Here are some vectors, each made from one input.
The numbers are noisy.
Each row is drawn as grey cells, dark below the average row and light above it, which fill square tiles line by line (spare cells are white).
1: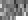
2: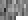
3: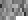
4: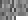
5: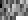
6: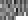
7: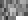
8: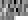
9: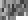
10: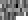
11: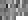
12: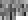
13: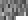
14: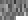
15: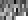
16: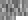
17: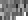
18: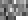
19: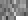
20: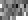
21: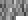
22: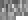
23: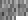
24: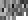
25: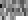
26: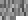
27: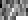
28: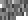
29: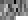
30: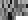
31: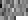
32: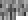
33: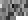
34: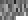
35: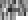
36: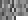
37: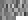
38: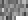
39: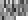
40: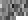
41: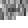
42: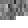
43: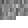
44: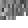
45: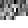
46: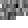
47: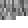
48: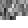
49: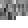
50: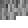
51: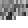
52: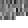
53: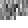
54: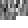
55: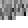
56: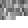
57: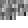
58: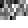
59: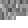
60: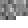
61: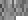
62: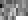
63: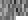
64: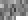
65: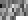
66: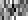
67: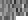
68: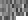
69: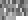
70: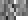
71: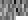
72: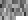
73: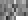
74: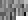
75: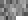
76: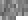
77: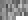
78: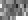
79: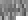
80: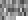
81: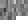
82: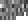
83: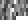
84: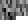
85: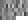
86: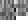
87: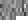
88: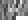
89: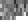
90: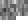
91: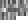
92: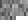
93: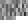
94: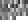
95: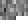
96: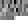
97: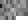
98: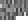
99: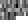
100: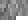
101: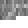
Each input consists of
one of 5 labels, together with either a fixed value, or two labels (each one of 5) and a true/false value.
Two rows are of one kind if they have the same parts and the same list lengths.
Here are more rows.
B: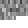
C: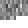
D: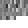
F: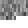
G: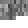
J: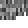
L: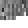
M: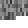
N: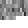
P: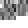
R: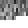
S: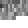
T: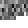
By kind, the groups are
B, C, D, F, N, P, S
G, J, L, M, R, T

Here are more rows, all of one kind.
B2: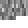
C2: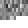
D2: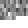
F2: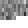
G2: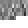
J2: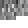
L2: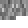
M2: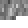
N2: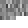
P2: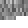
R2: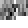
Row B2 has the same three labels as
G2, L2 and M2.
